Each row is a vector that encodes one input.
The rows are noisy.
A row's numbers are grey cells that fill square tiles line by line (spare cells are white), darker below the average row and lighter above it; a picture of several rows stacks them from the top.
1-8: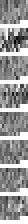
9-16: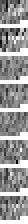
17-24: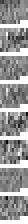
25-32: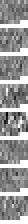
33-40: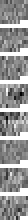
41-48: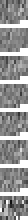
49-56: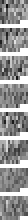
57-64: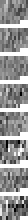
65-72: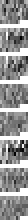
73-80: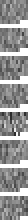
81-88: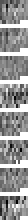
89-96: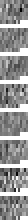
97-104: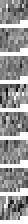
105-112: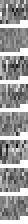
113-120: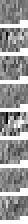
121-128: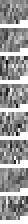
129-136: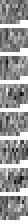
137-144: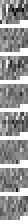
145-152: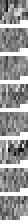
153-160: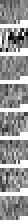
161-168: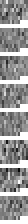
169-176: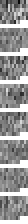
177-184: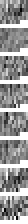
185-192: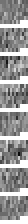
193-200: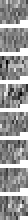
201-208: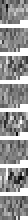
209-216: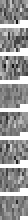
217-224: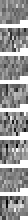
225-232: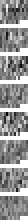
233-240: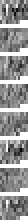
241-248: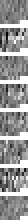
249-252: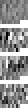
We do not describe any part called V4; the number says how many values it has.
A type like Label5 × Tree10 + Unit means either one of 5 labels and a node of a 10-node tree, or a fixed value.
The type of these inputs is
Bool × V4 + Line5 × (Tree7 + Unit) + Line6.
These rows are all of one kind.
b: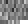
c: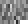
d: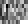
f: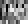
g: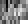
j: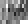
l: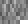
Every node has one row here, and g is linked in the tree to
f and j.
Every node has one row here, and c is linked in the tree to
l.
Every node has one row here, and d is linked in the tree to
b and j.
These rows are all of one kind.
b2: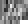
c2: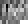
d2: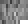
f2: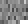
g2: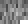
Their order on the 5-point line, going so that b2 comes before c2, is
g2, b2, c2, d2, f2.
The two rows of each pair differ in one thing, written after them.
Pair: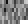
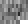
the true/false value
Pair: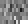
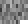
the true/false value
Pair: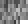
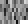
the value of V4
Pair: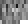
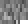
the value of V4
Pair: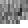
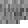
the value of V4
